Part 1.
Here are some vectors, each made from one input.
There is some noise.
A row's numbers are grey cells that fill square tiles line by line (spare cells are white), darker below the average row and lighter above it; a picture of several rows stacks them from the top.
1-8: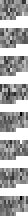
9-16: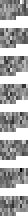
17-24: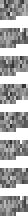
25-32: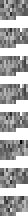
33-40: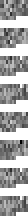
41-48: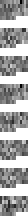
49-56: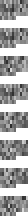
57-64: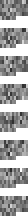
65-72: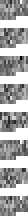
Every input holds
either a fixed value, or three true/false values.
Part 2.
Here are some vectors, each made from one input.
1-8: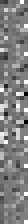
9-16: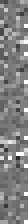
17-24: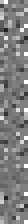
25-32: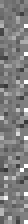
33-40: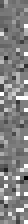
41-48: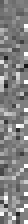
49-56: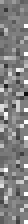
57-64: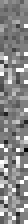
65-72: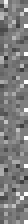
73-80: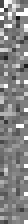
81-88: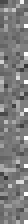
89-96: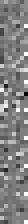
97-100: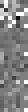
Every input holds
a node of a 14-node tree.
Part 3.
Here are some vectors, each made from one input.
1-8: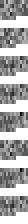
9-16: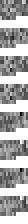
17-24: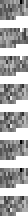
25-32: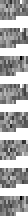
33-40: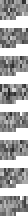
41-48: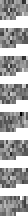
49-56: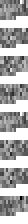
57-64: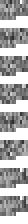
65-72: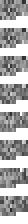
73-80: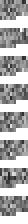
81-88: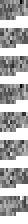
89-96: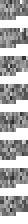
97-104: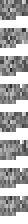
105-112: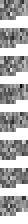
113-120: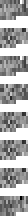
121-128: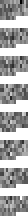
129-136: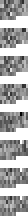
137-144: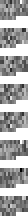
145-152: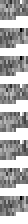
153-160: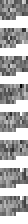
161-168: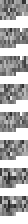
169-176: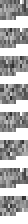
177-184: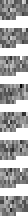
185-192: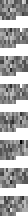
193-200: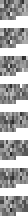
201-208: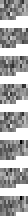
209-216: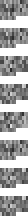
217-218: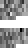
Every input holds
either a fixed value, or three true/false values.
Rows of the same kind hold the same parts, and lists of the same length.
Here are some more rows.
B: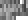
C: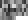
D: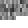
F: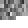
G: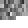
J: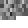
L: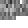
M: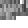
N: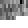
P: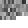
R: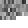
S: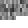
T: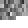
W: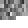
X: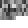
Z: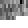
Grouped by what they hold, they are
B, D, F, G, J, L, M, N, P, R, S, T, W, Z
C, X

